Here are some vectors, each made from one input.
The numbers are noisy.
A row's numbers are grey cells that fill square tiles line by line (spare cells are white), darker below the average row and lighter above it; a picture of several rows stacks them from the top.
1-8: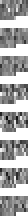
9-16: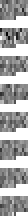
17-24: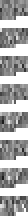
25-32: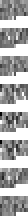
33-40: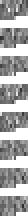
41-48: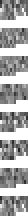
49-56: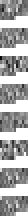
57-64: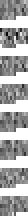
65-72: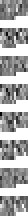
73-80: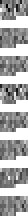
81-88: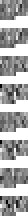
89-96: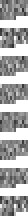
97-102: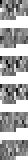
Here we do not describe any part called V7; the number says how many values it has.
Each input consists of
a true/false value, together with either a point on a 6-point line, or a value of V7.
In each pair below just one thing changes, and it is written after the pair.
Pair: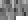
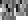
the true/false value
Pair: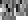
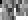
the value of V7
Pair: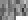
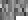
the value of V7
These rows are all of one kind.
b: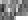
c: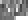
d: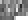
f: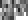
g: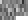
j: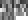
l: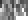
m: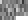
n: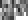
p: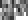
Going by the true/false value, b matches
c, d, g and m.
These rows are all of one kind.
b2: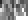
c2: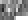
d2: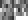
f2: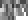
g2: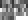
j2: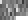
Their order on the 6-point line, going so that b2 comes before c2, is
b2, f2, j2, g2, d2, c2.
